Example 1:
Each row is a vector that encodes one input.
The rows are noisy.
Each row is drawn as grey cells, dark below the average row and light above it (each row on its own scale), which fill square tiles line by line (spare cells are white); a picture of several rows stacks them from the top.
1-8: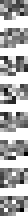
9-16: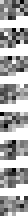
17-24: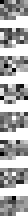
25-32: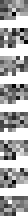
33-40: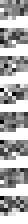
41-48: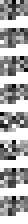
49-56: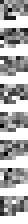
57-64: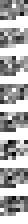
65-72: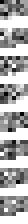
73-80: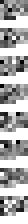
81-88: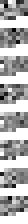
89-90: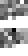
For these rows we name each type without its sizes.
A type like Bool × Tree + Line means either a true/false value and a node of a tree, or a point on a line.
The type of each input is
Tree.
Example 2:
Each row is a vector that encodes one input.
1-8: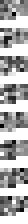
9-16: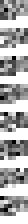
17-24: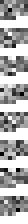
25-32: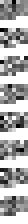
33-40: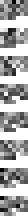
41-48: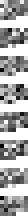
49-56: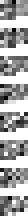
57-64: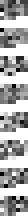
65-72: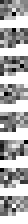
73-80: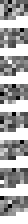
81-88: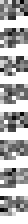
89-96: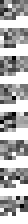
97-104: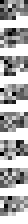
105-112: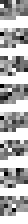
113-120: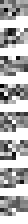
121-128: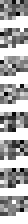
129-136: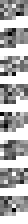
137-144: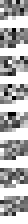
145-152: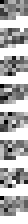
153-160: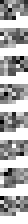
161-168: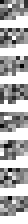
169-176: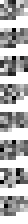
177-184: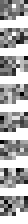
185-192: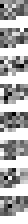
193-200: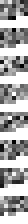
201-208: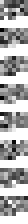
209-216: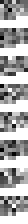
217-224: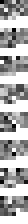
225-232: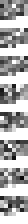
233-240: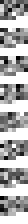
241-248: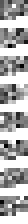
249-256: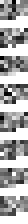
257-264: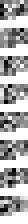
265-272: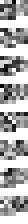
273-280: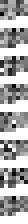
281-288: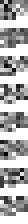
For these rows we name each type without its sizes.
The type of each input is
Tree.
